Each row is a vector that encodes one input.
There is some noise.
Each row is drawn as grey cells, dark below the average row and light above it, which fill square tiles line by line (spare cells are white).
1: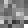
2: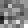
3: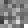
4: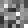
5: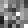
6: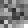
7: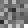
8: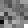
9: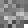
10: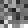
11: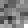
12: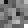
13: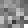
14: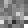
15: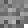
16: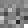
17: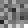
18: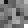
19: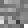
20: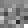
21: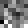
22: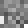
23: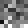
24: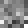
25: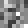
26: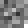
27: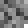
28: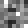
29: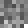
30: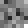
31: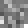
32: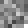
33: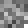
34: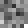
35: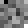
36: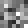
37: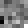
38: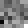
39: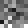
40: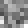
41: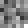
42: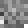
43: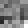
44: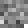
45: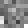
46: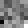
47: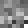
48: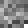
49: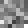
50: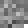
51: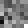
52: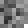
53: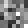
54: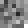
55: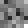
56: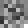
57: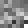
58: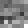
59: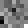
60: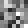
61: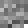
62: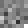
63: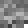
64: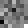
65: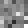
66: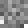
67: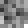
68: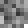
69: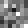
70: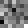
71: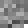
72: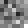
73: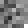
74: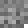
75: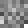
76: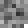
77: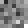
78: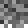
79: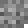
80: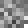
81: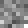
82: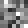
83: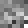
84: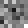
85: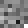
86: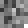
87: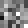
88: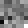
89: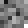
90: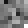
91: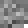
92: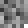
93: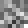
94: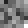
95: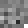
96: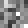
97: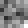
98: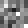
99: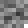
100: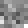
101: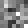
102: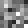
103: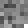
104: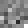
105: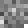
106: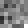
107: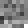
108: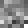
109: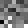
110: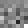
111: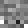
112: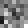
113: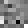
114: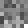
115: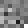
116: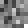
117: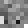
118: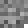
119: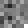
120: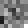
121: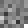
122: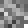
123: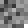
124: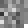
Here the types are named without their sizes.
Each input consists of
a point on a line and a node of a tree, together with either a fixed value, or a node of a tree.
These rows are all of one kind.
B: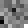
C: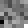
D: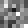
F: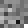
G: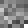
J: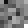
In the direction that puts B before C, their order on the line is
B, C, J, F, G, D.
